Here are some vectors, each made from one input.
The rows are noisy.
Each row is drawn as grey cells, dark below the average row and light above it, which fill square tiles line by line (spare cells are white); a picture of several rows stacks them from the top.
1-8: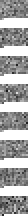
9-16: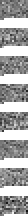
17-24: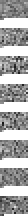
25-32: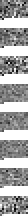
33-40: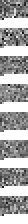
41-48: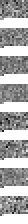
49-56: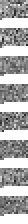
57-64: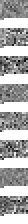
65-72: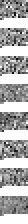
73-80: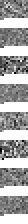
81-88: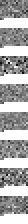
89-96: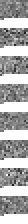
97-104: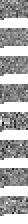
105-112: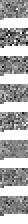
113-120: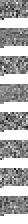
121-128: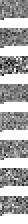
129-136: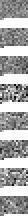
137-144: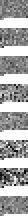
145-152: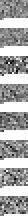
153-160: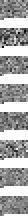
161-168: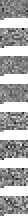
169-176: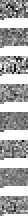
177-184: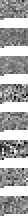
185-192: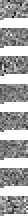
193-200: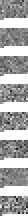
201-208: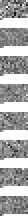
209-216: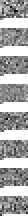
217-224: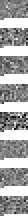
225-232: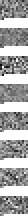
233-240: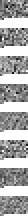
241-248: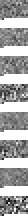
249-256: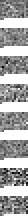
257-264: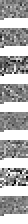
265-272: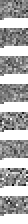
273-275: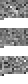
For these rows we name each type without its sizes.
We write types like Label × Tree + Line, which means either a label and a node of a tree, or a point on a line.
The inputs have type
Bool × Bool × Bool × Bool × Bool × Circle × Circle.
